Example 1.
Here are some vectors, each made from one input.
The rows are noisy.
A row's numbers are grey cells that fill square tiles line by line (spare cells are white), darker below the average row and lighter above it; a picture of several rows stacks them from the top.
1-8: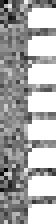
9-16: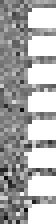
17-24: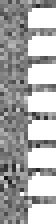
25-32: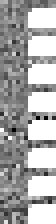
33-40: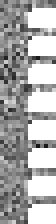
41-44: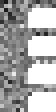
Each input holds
a list of up to two points on a 5-point line.
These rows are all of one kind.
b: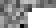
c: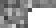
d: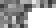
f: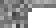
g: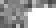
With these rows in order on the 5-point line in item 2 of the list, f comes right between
d and g.
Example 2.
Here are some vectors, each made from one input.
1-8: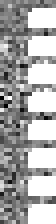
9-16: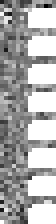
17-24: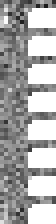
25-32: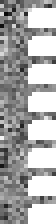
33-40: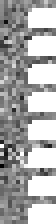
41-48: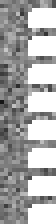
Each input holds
either one of 4 labels, or a node of a 7-node tree.
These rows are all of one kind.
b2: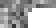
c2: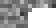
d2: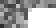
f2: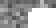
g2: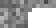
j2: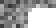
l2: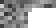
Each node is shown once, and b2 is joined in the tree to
l2.
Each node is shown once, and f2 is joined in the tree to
c2, j2 and l2.
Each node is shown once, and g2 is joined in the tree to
j2.
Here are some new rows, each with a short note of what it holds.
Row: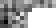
one of 4 labels
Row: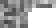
a node of a 7-node tree
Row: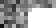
a node of a 7-node tree
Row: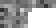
one of 4 labels
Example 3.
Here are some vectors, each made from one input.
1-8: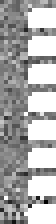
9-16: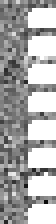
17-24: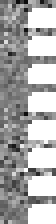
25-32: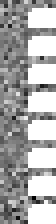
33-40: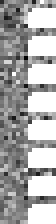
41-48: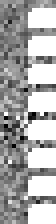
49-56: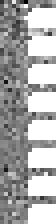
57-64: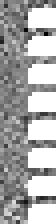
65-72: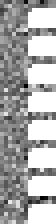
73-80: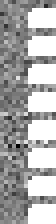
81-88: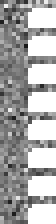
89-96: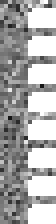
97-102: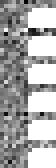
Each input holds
a list of up to two points on a 6-point circle.
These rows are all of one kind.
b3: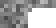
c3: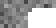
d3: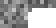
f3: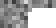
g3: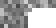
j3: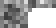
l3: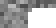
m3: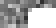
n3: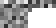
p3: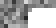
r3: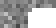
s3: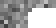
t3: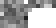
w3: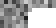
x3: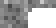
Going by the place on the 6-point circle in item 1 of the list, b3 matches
c3, f3, p3 and w3.
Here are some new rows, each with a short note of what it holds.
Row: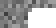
a list of one item
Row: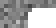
a list of one item
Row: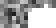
the empty list
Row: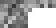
the empty list
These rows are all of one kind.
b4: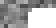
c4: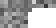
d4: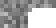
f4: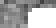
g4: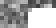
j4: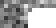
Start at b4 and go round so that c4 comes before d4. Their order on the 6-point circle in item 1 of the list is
b4, j4, c4, d4, g4, f4.
